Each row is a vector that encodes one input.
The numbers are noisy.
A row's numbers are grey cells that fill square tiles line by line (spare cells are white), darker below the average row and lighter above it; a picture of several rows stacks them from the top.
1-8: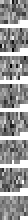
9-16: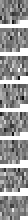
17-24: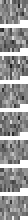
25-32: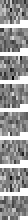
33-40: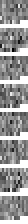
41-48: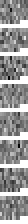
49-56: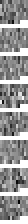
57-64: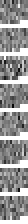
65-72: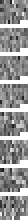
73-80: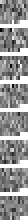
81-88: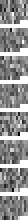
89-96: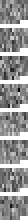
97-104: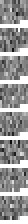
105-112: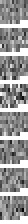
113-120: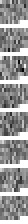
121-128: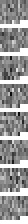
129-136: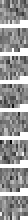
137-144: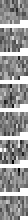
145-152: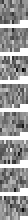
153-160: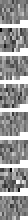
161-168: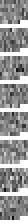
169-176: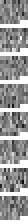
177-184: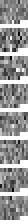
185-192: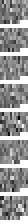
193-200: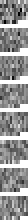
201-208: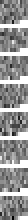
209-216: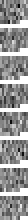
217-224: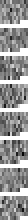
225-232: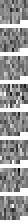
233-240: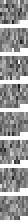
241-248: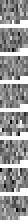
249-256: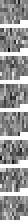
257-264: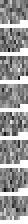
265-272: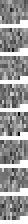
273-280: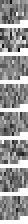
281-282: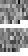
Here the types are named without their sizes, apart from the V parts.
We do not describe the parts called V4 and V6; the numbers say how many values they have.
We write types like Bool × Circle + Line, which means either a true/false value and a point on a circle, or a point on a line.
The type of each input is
(Label + Tree × V4) × (Line + V6).
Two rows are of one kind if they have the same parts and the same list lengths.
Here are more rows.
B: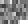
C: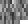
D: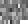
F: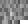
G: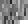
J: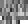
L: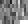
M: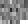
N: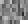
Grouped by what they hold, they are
B, D, J, M
C
F, N
G, L

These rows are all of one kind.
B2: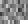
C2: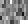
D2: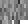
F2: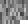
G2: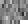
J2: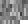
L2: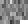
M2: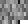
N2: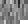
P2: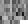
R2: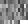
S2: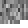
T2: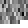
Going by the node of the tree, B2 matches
M2 and T2.
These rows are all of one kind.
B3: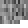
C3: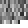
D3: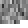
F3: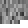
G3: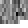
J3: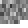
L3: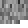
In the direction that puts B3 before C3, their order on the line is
G3, B3, F3, C3, D3, L3, J3.
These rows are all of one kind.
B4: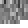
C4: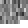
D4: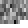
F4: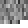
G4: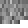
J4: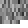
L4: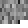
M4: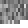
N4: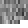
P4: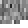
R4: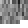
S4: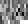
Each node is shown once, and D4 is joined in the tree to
C4.
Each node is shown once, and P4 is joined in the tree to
J4, L4 and R4.
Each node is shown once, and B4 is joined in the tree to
F4.
